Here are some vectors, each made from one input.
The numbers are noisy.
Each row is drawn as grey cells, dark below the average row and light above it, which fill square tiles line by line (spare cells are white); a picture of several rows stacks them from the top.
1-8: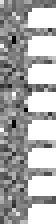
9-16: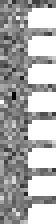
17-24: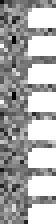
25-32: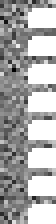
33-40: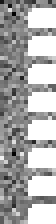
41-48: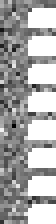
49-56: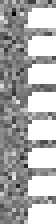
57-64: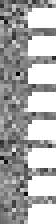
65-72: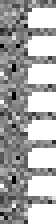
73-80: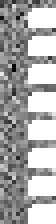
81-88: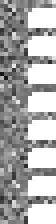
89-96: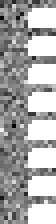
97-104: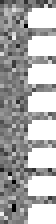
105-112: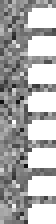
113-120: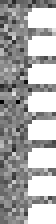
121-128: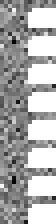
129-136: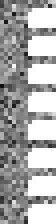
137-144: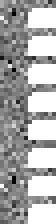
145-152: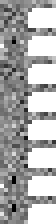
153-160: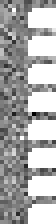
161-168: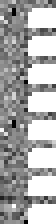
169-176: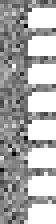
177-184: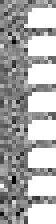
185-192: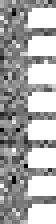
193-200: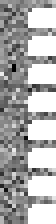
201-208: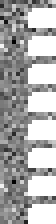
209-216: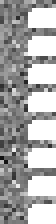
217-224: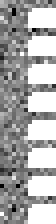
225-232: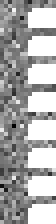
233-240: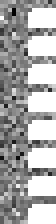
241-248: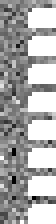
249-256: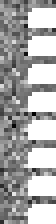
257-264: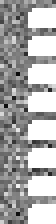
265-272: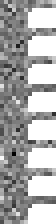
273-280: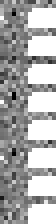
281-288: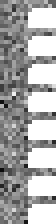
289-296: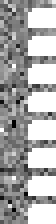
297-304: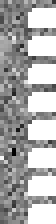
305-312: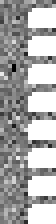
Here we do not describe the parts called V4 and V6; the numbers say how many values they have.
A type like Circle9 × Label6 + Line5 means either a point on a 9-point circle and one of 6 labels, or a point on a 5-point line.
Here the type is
(Bool × Tree13 + V4) × V6.
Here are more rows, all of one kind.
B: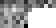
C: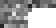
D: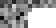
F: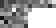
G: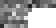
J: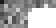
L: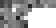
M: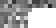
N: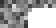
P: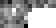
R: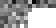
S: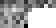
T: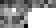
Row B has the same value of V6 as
P, S and T.
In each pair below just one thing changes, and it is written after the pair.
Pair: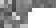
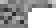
the value of V6
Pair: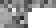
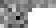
the value of V6
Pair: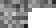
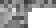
the true/false value
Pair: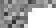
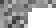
the node of the tree
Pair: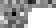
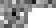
the node of the tree
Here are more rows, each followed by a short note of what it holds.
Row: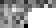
a value of V4 and a value of V6
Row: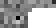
a node of a 13-node tree, a true/false value and a value of V6
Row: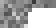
a node of a 13-node tree, a true/false value and a value of V6
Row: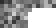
a value of V4 and a value of V6
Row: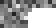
a value of V4 and a value of V6
